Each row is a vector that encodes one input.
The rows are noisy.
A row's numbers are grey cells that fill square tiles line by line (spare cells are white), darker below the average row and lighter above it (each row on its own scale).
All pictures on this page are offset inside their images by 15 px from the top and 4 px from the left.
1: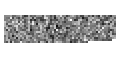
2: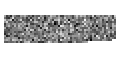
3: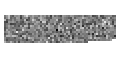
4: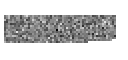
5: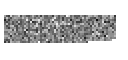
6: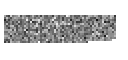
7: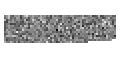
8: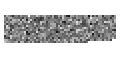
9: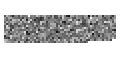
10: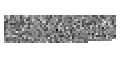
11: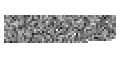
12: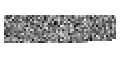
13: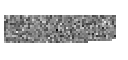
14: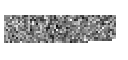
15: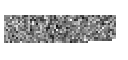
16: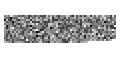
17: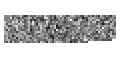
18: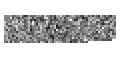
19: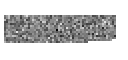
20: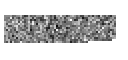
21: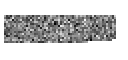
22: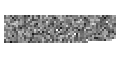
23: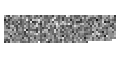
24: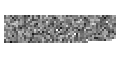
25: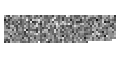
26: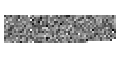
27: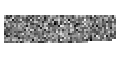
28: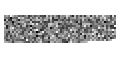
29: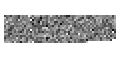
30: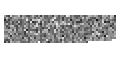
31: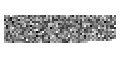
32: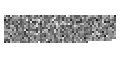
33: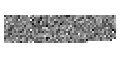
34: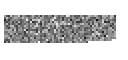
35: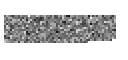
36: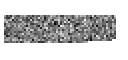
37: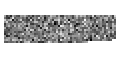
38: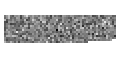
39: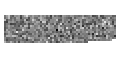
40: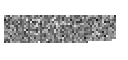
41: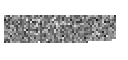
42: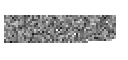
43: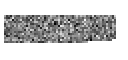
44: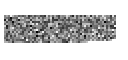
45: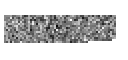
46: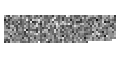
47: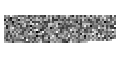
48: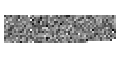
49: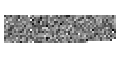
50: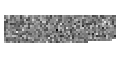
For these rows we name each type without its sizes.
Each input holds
a node of a tree.
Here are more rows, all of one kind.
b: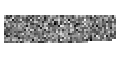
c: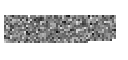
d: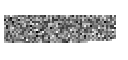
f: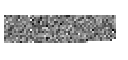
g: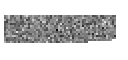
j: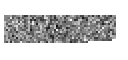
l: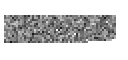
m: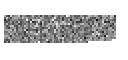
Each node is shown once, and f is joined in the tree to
b and c.
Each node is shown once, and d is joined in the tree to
m.
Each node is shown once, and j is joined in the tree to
c and l.
